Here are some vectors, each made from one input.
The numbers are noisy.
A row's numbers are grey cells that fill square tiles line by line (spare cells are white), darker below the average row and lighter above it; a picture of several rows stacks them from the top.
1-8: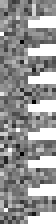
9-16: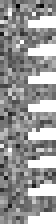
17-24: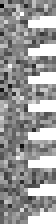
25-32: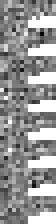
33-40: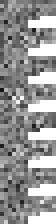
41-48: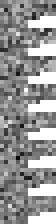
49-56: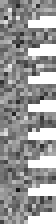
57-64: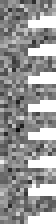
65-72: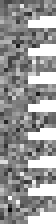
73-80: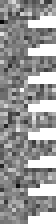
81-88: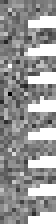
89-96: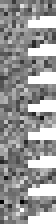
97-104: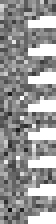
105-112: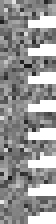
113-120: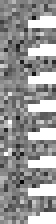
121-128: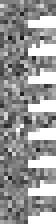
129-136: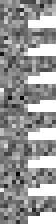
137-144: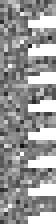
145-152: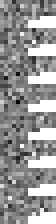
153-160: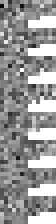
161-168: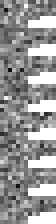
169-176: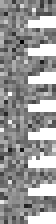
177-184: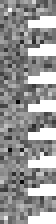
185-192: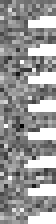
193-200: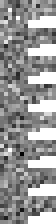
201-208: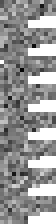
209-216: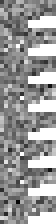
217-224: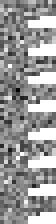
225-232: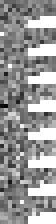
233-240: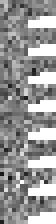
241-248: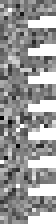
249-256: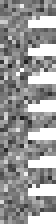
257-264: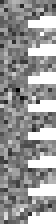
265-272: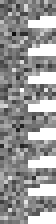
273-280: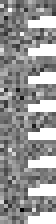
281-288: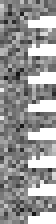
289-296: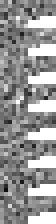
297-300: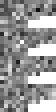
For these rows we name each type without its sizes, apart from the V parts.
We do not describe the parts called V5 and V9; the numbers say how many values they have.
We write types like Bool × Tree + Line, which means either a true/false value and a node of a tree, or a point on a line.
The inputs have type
(Line + V5) × Tree × (Tree + Unit) × V9.
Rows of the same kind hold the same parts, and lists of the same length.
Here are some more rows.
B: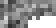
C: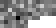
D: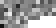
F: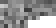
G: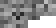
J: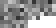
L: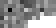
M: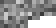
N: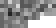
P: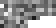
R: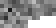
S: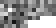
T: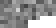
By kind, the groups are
B, J, L, R
C, G, S
D
F, M, N, P, T

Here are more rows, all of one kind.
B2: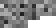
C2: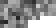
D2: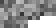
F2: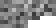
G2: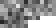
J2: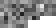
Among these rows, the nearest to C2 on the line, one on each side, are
F2 and G2.
